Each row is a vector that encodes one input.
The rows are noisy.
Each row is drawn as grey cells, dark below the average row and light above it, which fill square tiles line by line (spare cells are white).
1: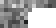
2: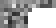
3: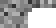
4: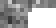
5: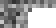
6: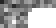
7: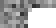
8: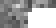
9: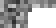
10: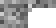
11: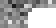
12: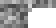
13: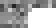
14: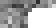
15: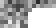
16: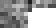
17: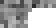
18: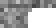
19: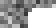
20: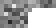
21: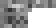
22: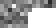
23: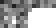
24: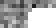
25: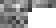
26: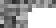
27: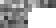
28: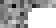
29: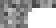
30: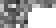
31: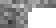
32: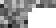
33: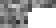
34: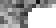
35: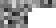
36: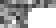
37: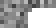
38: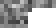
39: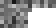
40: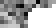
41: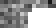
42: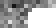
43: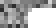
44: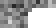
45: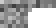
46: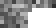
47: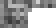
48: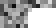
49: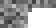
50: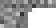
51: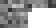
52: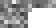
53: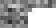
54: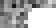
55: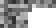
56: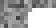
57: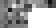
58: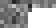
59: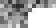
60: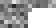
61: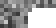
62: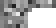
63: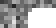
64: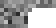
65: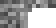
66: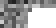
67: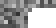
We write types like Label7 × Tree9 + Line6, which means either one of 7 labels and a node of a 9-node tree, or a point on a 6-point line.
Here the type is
Bool × Tree8.
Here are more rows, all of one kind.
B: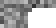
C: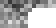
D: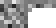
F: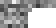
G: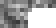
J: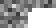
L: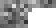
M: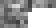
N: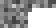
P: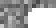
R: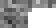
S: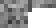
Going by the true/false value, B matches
C, D, F and P.
